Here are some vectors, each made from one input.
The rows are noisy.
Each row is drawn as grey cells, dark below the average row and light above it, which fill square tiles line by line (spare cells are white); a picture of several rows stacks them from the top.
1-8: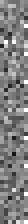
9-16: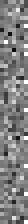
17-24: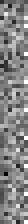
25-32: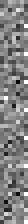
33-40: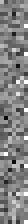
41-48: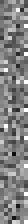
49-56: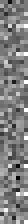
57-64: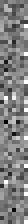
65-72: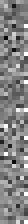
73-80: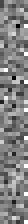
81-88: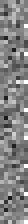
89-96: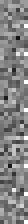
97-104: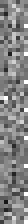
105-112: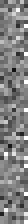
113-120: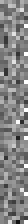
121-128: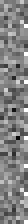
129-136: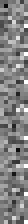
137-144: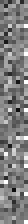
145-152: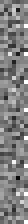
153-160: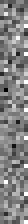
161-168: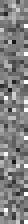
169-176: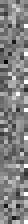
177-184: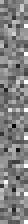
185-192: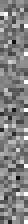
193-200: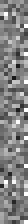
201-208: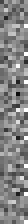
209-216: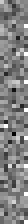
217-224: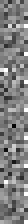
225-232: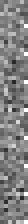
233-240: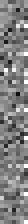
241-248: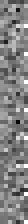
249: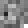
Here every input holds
a node of a 9-node tree, together with either a node of a 9-node tree, or three true/false values.
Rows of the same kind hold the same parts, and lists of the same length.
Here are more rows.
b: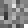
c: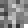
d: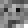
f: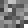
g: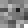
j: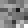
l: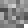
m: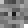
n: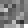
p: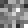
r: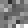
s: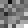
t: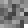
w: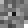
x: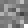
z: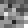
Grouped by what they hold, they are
b, c, d, g, j, l, p, x, z
f, m, n, r, s, t, w

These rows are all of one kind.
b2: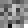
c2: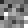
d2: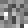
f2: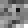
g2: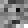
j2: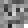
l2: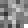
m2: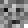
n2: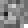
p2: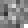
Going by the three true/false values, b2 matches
f2, g2, j2 and m2.
